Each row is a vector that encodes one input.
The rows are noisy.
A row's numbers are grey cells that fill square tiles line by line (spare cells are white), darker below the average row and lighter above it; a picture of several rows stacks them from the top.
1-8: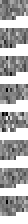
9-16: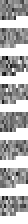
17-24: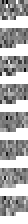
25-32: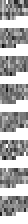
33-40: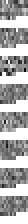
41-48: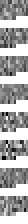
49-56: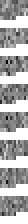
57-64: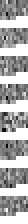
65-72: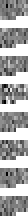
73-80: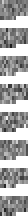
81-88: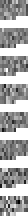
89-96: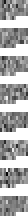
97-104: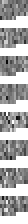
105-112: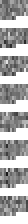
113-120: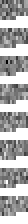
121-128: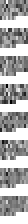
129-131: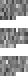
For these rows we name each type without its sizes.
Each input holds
either a point on a circle and a true/false value, or a point on a line, or a node of a tree.
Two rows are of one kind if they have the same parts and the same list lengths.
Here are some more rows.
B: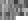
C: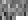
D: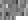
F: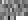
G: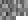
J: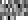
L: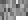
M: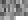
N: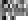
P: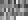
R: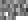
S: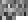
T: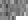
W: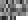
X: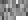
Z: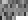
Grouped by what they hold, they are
B, D, G, T
C, F, J, S, W, Z
L, M, N, P, R, X

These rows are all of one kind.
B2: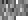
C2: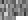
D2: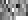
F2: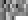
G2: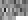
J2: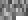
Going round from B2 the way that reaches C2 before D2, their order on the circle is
B2, J2, C2, G2, F2, D2.
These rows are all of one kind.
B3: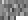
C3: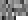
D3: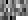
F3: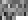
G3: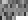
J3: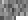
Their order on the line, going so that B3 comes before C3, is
D3, F3, G3, J3, B3, C3.
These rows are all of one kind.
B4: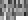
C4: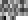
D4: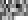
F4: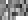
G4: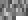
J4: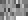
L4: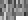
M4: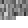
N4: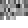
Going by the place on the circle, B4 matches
G4 and L4.
